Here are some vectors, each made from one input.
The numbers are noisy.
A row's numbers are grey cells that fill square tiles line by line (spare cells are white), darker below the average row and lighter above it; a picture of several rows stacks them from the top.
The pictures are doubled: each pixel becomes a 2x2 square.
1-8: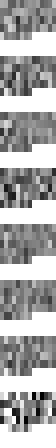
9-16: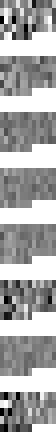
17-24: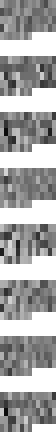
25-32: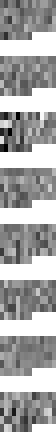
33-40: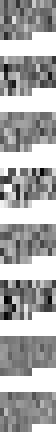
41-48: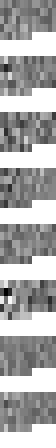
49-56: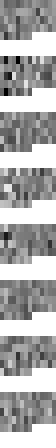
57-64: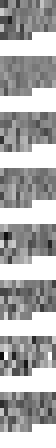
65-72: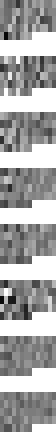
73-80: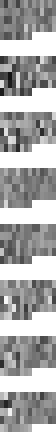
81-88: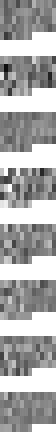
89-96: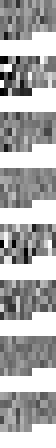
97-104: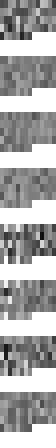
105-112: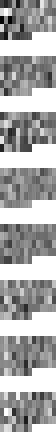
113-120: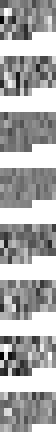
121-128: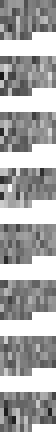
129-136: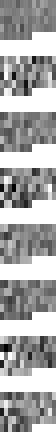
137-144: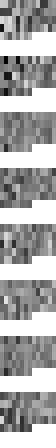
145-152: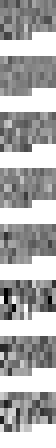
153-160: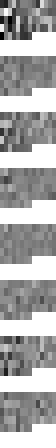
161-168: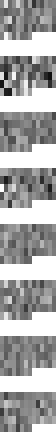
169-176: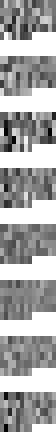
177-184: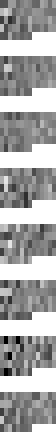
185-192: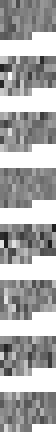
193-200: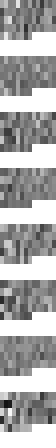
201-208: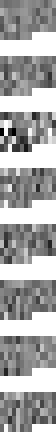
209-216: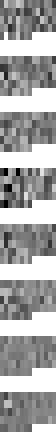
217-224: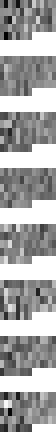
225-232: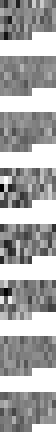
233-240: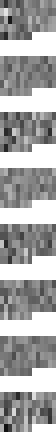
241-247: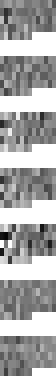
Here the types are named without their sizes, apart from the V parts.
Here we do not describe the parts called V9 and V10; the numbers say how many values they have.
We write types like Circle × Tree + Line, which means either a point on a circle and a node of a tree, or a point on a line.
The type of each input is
Bool × Circle + V9 × V10.
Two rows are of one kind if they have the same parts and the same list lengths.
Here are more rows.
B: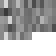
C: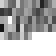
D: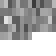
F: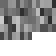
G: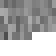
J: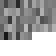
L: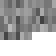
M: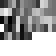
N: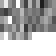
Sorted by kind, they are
B, D, L, M
C, F, G, J, N

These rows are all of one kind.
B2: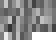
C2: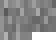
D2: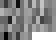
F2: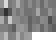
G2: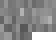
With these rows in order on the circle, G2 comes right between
B2 and C2.
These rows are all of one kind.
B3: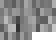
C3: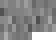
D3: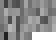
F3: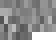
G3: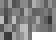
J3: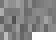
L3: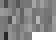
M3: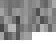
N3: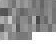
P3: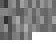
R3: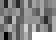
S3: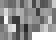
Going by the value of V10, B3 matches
C3, N3 and R3.
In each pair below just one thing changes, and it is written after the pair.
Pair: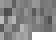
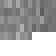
the value of V9
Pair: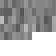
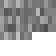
the value of V10
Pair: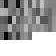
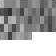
the value of V10
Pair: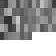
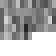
the value of V10
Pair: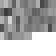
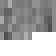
the value of V9
